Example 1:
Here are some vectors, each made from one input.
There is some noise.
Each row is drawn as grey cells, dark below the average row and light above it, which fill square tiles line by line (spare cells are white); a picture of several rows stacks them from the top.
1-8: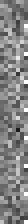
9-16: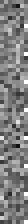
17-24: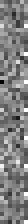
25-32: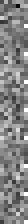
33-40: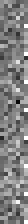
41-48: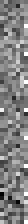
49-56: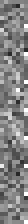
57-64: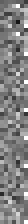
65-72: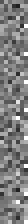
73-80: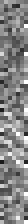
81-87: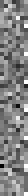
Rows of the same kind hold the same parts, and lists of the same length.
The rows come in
2 kinds.
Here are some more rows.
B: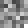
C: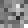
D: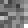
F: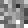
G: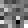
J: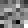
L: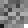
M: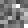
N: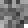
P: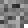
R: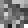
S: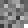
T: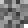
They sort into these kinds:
B, D, F, L, P
C, G, J, M, N, R, S, T

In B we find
a point on an 8-point line.
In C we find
three true/false values.
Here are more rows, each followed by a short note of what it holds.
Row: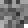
three true/false values
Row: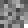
three true/false values
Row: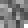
three true/false values
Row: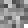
a point on an 8-point line
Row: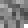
three true/false values
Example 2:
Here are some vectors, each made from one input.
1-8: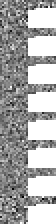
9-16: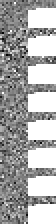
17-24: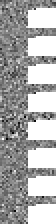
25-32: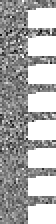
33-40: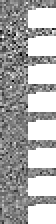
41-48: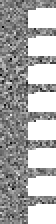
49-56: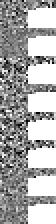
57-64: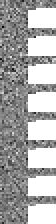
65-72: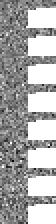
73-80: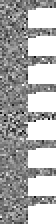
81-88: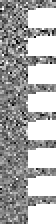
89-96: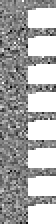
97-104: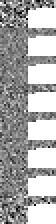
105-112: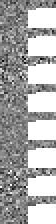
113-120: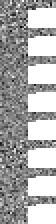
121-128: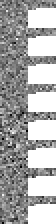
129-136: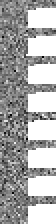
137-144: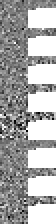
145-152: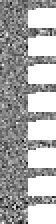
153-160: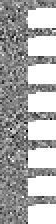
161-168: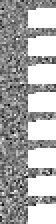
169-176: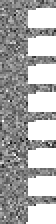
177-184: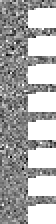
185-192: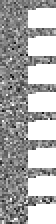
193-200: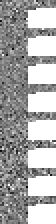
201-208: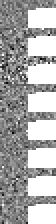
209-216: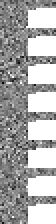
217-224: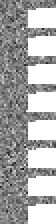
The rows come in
2 kinds.
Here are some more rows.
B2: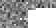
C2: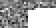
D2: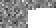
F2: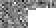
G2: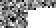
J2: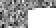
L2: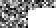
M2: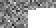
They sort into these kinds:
B2, C2, D2, F2, G2, J2, M2
L2

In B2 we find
one of 4 labels and one of 8 labels.
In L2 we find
a fixed value.
